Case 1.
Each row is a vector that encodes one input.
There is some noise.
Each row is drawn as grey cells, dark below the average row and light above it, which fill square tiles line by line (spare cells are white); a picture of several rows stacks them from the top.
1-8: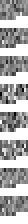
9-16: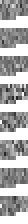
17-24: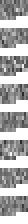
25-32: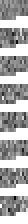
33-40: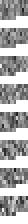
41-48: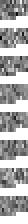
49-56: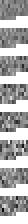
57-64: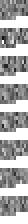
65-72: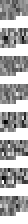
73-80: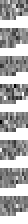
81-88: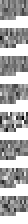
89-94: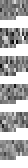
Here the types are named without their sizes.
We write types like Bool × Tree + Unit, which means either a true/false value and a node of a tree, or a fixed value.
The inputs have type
Circle.
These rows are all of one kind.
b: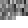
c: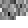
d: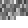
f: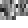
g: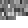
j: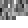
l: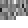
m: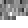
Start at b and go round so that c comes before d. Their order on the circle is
b, c, m, g, j, f, l, d.
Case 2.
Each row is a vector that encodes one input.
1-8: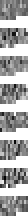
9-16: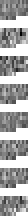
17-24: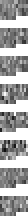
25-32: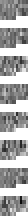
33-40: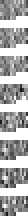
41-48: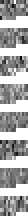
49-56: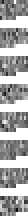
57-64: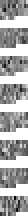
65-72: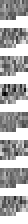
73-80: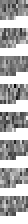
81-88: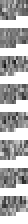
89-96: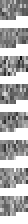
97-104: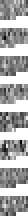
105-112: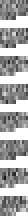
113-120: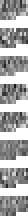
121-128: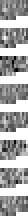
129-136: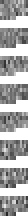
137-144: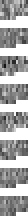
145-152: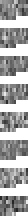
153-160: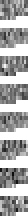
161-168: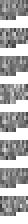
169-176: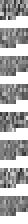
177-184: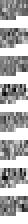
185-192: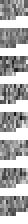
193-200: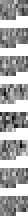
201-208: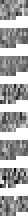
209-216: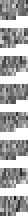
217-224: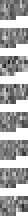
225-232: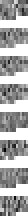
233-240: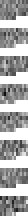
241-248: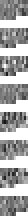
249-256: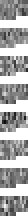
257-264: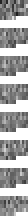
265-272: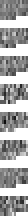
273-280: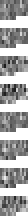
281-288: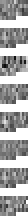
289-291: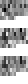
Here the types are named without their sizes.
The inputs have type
Circle.
